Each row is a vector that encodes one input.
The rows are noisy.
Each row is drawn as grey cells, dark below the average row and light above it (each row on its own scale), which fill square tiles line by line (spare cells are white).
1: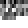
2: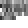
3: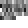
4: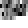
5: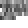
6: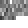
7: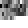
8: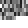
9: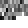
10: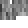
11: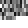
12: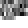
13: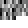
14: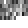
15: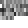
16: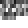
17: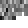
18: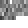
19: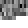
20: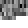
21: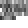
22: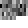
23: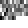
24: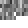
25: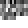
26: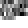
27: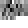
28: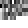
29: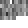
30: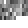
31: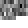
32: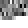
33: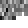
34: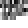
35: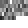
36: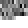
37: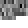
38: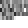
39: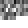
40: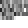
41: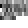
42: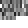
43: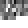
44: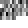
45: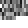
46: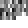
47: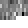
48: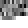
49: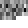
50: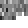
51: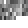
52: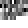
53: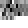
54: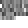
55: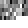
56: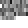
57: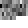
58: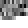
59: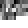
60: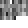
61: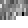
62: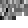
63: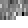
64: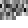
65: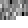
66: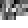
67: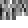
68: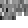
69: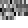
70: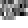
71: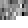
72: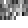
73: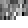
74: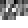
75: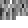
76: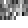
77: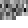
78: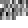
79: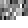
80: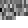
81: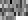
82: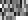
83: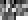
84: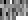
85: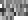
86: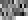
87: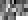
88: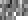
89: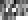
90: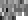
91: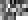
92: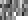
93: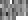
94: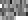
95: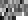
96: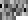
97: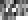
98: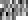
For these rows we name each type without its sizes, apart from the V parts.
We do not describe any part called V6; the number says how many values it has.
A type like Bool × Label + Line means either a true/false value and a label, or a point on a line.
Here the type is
(Bool × Bool × Bool × Bool + Label) × V6.
